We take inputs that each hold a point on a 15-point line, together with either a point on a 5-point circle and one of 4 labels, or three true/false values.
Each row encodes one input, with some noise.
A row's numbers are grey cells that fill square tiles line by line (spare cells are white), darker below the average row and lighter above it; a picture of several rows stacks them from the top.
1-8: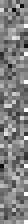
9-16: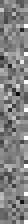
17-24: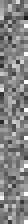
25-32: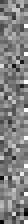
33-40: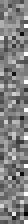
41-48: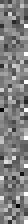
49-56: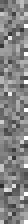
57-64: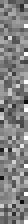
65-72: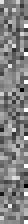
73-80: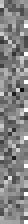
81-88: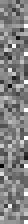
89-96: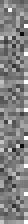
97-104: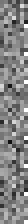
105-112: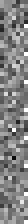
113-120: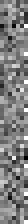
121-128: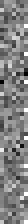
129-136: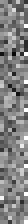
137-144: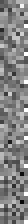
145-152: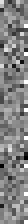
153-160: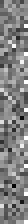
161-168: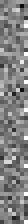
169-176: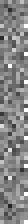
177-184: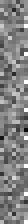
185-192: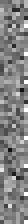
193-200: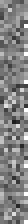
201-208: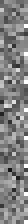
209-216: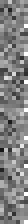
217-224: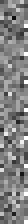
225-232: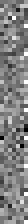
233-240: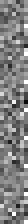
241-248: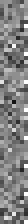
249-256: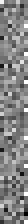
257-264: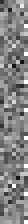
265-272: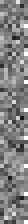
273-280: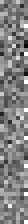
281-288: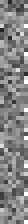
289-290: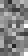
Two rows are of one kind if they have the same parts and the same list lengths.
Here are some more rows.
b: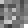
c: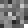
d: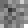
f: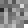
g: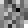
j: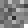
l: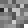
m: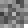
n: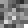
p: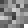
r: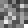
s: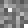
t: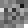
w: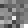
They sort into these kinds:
b, c, g, n, r, w
d, f, j, l, m, p, s, t

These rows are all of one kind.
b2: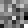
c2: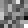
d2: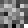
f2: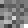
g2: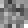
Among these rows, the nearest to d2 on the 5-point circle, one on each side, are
b2 and f2.
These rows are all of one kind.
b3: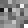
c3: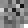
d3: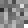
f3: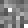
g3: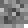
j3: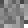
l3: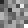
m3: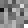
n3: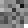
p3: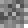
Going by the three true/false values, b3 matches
d3, l3 and m3.
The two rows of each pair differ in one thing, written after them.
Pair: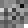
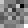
the place on the 15-point line
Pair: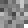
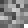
the place on the 15-point line
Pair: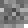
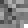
one of the three true/false values
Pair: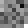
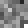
one of the three true/false values
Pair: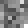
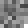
the place on the 15-point line
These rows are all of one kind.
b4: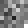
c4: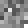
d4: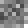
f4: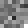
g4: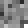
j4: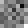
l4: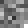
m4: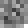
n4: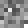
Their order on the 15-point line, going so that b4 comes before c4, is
b4, l4, m4, n4, c4, d4, f4, j4, g4.
